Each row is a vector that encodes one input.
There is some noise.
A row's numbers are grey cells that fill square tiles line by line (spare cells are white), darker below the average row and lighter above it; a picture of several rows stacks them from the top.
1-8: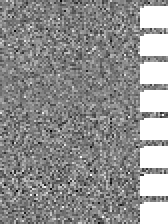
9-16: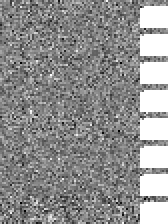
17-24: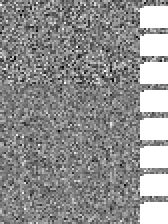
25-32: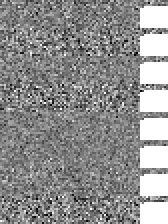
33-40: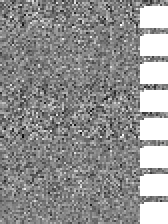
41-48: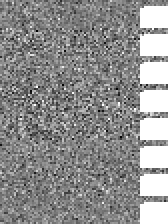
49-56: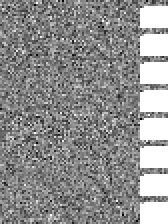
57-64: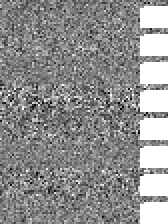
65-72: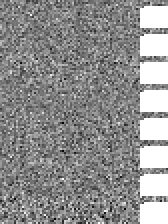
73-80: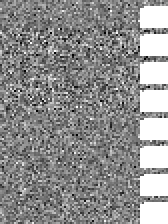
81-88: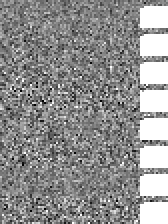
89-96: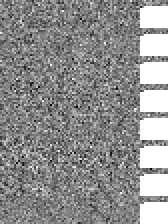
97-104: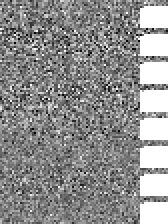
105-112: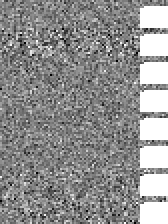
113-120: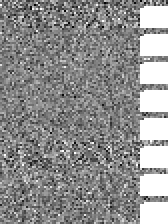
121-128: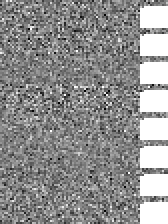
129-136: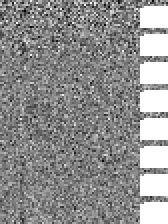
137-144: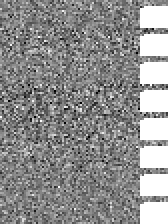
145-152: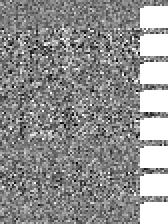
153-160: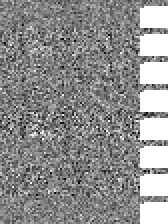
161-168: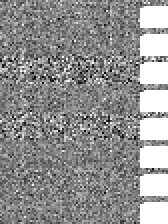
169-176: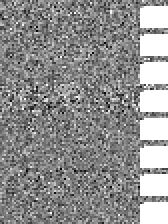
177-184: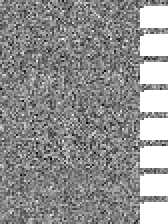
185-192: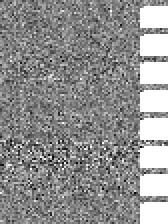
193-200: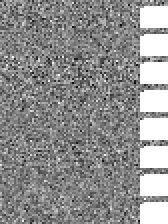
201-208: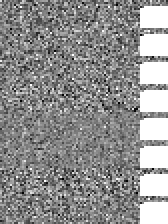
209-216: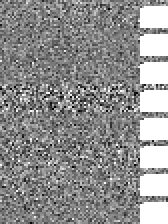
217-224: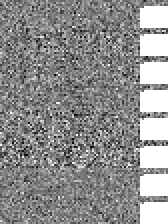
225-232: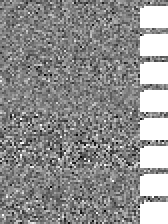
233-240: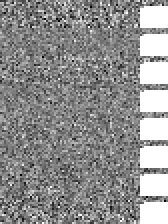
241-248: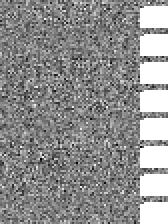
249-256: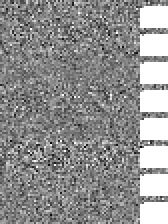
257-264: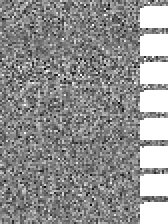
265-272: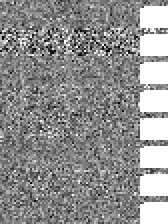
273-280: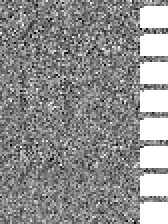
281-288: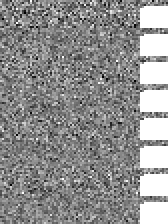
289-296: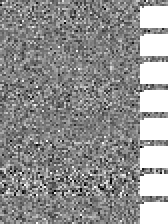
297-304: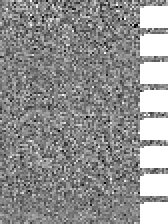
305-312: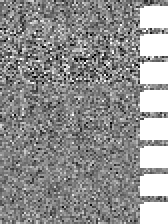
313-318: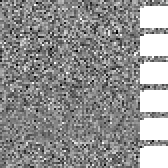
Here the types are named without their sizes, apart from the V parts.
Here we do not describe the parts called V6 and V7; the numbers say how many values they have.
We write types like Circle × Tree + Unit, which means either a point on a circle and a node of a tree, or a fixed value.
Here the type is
Bool × (Circle + V6) × Line × V7.
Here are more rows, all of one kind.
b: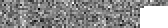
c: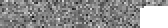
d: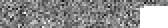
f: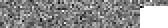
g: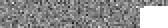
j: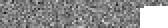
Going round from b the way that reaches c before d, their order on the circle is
b, c, d, g, f, j.
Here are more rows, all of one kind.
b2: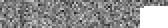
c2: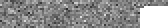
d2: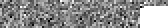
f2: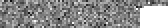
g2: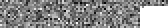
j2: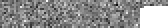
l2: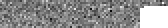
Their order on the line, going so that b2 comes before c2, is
g2, b2, l2, c2, j2, f2, d2.
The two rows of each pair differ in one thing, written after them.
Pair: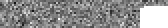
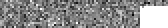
the value of V7
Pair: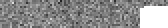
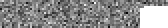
the true/false value
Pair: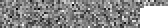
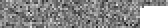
the place on the line
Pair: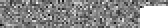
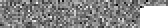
the place on the line
